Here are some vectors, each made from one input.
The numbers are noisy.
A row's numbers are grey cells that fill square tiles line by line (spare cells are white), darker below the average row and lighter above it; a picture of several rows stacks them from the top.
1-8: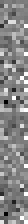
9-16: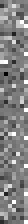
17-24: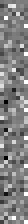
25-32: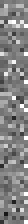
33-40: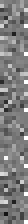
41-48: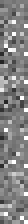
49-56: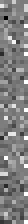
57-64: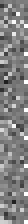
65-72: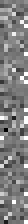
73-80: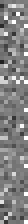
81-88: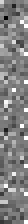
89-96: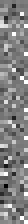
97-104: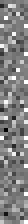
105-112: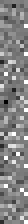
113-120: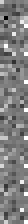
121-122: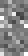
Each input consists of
either a fixed value, or a node of a 19-node tree.
